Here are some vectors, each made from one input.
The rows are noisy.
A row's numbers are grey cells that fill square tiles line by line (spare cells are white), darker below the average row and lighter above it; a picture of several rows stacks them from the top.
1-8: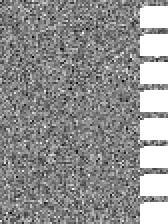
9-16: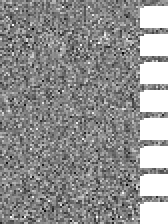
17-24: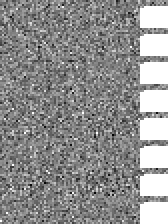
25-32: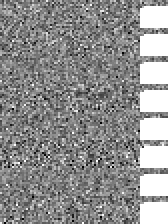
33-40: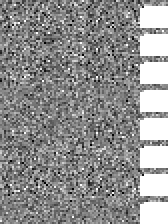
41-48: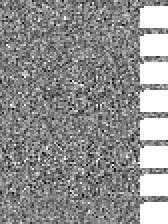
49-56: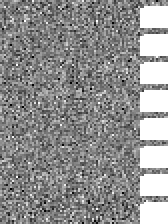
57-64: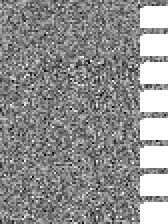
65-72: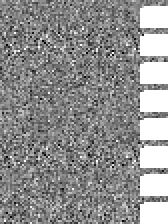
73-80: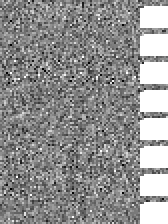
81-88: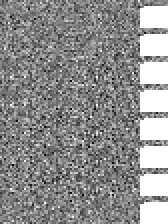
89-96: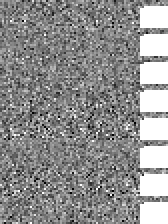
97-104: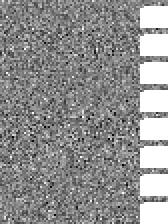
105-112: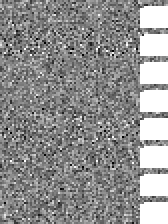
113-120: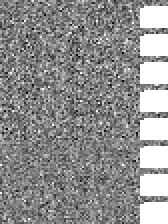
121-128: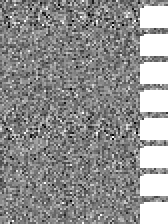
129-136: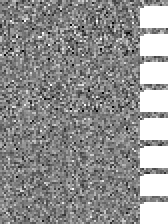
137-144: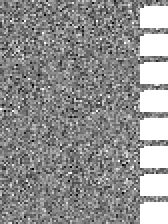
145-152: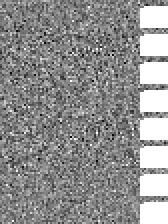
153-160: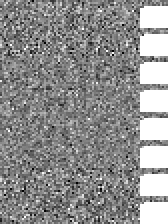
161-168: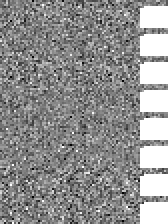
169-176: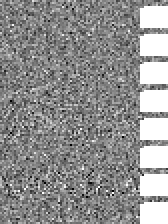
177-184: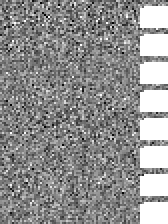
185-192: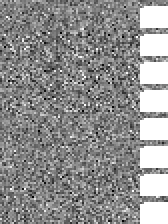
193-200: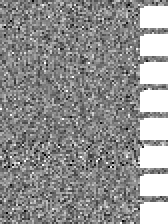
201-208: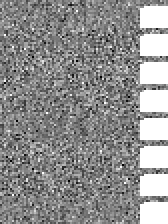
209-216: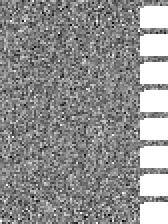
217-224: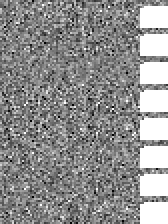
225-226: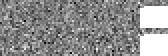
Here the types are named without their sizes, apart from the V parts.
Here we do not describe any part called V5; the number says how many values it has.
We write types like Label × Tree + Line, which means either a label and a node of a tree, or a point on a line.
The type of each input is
((Circle + Unit) × Line + Tree) × List(V5).
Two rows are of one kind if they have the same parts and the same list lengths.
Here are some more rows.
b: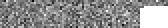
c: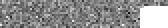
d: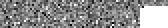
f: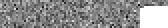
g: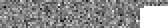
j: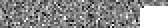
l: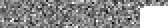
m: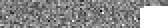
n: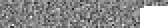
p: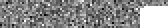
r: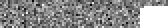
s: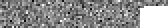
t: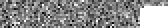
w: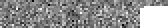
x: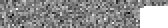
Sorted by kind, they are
b, r, s
c, f, m
d, j, t
g
l
n
p
w
x

